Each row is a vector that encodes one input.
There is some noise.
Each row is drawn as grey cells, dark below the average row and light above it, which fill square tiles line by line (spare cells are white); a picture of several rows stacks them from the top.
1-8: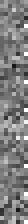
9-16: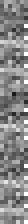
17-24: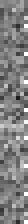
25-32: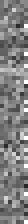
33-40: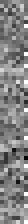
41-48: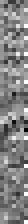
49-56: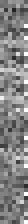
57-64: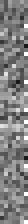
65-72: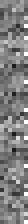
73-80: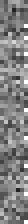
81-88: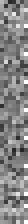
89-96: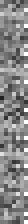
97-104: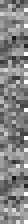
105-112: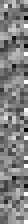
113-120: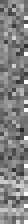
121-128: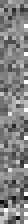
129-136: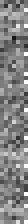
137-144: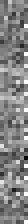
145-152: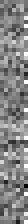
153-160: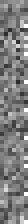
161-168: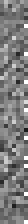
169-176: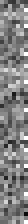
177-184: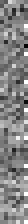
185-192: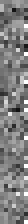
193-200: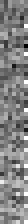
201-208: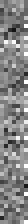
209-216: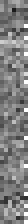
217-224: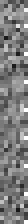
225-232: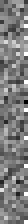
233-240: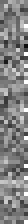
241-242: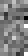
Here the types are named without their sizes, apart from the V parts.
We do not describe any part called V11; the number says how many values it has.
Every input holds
either a point on a line and a true/false value, or a value of V11.
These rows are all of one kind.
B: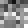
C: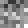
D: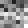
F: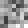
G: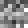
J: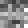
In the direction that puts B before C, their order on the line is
J, G, B, D, F, C.
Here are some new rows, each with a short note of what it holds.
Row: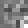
a value of V11
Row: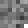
a value of V11
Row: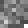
a value of V11
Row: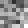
a point on a line and a true/false value
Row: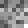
a point on a line and a true/false value
